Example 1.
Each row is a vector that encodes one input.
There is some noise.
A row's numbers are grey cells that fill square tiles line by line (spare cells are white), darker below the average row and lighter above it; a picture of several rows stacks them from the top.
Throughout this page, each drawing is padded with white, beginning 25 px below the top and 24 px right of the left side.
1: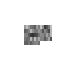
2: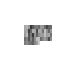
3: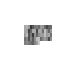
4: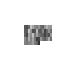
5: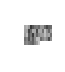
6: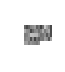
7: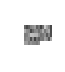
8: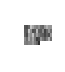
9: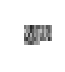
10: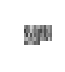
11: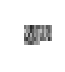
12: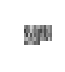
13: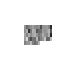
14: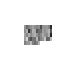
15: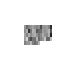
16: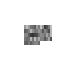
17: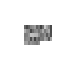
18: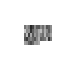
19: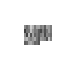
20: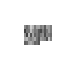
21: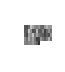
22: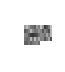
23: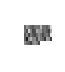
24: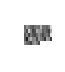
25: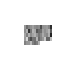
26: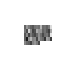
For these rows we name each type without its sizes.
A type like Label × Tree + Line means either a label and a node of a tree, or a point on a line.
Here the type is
Bool × Bool × Bool.
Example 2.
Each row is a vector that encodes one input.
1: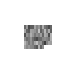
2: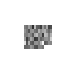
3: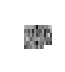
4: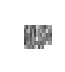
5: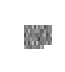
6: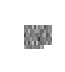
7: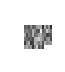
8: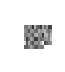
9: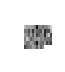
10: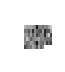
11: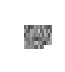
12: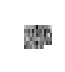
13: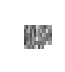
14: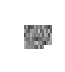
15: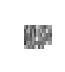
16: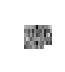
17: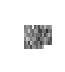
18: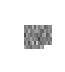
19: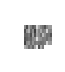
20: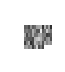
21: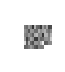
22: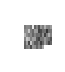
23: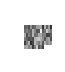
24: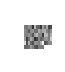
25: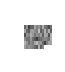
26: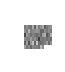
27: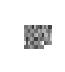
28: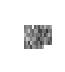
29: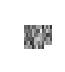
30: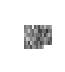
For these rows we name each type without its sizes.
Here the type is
Tree.
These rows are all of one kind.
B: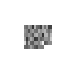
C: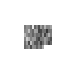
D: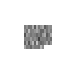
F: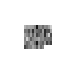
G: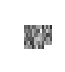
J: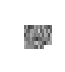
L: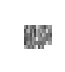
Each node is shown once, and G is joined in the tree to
L.
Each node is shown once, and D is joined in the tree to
C, J and L.
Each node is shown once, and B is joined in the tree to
J.
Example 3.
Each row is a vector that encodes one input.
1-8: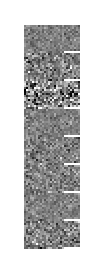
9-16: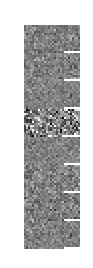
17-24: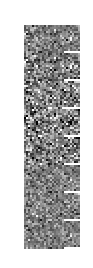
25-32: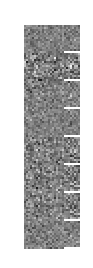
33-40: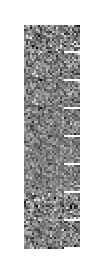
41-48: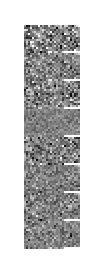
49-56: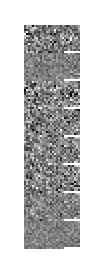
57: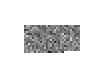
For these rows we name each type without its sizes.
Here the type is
Bool × Bool × Bool.
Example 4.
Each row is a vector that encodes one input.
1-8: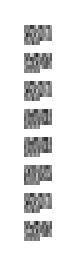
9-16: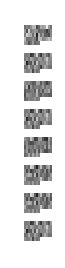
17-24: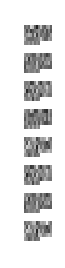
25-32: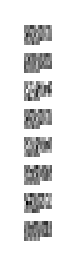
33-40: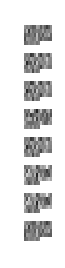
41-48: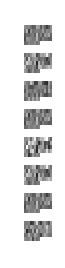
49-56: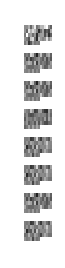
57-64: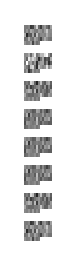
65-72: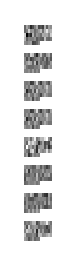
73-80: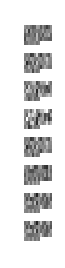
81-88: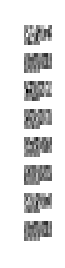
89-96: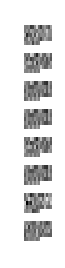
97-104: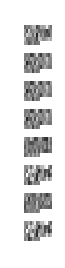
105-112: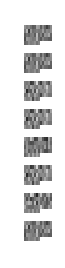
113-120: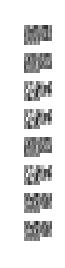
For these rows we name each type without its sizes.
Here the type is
Line.
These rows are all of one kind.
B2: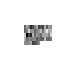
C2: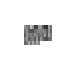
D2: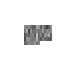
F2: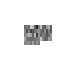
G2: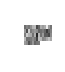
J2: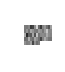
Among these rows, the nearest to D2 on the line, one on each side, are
C2 and J2.
